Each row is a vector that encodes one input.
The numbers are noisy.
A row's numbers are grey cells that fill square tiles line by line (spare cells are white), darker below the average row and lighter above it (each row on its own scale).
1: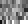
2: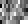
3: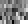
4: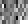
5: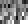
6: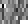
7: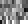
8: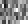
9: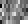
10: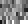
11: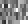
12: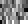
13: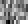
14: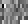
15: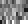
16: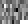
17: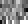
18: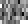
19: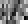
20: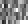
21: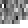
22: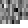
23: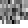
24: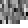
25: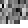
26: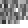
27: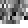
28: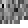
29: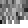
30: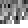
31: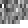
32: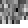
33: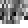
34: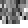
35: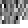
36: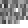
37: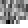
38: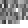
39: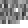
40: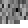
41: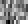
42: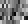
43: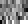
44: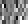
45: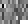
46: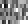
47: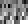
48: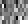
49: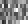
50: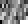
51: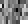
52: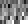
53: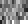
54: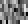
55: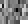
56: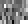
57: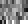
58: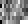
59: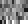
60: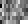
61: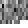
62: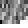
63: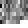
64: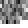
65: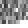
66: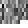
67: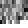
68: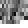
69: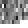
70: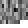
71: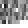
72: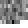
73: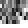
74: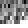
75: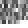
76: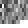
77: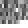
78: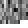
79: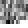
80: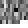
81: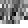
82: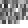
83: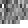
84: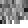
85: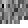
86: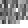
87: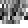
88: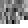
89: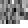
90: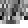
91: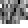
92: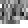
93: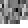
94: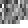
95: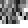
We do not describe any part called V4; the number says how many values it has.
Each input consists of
a list of up to two items, each a true/false value and a value of V4.
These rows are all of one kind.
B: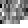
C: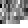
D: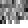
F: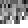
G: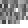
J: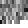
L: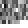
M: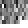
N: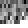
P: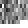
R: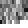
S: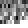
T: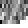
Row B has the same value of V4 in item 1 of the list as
C and P.
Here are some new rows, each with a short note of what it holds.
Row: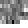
a list of two items
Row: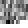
the empty list
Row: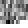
the empty list
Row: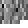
a list of two items
